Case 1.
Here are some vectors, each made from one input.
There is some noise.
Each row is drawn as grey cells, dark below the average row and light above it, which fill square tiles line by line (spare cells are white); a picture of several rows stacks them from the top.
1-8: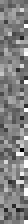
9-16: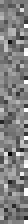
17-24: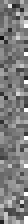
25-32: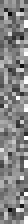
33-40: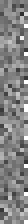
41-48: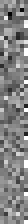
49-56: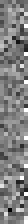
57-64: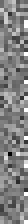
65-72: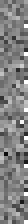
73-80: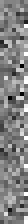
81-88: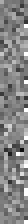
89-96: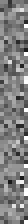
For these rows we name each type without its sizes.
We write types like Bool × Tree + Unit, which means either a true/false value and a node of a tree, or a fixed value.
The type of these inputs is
Bool × Bool × Bool × Line.
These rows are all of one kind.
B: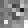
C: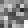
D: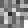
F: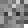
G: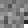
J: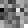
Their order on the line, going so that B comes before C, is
G, F, J, B, C, D.
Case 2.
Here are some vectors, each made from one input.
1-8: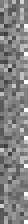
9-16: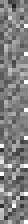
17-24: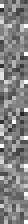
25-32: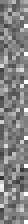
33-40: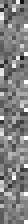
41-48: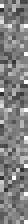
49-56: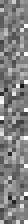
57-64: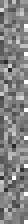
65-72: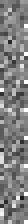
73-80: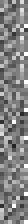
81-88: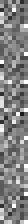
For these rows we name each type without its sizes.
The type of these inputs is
Line × (Tree + Unit).
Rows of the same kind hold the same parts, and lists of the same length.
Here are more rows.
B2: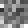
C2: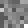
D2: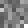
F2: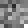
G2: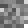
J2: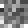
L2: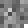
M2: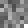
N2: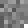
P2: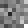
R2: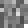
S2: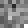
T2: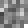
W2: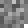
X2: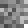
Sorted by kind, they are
B2, J2
C2, D2, F2, G2, L2, M2, N2, P2, R2, S2, T2, W2, X2

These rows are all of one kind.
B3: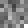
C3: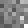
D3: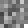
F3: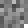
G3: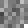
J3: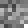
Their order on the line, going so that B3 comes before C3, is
D3, G3, B3, F3, C3, J3.
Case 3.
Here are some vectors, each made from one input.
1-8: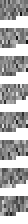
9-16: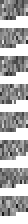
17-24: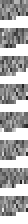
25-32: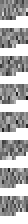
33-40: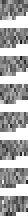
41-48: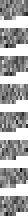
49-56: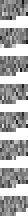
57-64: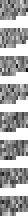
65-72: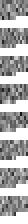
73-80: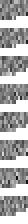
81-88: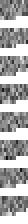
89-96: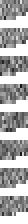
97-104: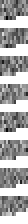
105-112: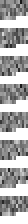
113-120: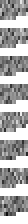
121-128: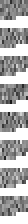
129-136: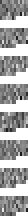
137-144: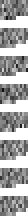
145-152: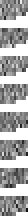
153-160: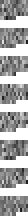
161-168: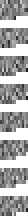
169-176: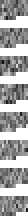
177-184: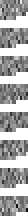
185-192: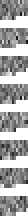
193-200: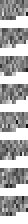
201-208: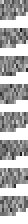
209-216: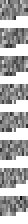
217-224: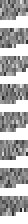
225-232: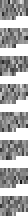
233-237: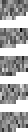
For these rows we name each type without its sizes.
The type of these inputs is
Circle + Line.
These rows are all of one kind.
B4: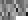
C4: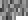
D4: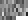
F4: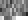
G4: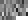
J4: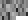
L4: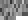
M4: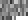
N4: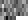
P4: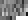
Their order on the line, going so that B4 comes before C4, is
N4, P4, D4, G4, B4, J4, M4, C4, L4, F4.
